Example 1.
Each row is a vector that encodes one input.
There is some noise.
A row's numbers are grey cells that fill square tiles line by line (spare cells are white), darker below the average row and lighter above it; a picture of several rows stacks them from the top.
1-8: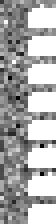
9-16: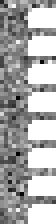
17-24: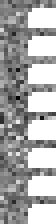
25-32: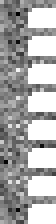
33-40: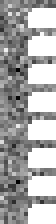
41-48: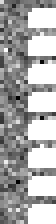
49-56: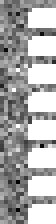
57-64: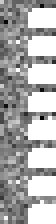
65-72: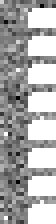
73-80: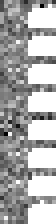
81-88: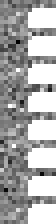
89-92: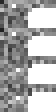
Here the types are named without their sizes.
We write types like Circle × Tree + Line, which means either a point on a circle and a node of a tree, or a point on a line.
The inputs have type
Bool × Bool × Bool + Unit.
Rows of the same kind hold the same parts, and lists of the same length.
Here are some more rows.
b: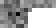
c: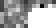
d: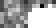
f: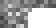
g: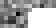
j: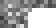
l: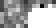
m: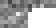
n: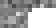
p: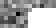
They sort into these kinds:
b, f, g, j, m, n, p
c, d, l

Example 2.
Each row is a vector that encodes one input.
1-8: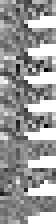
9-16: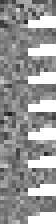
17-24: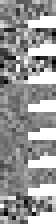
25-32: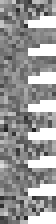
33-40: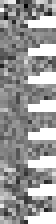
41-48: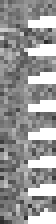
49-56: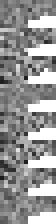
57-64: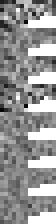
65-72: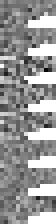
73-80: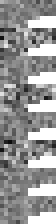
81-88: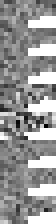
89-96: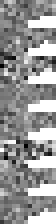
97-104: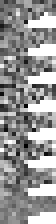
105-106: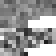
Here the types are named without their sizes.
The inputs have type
Line.
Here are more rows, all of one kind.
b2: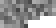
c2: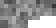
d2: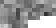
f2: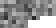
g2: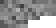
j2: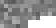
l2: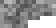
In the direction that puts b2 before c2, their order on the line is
f2, g2, l2, d2, j2, b2, c2.
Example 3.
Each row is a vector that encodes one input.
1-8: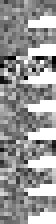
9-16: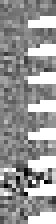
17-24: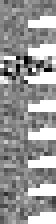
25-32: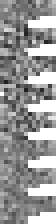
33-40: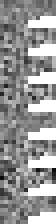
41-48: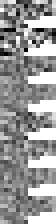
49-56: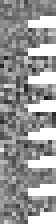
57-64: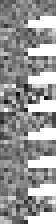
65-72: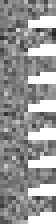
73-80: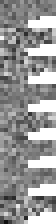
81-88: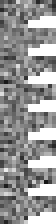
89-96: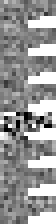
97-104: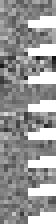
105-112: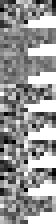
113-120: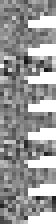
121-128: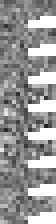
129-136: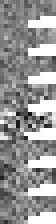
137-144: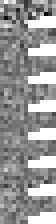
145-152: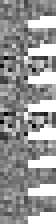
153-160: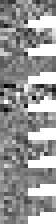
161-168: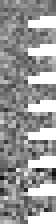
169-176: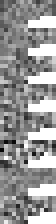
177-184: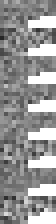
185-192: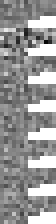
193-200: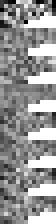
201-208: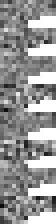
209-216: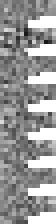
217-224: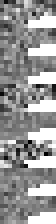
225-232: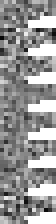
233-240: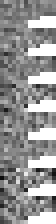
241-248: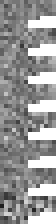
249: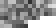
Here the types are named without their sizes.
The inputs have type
Line.
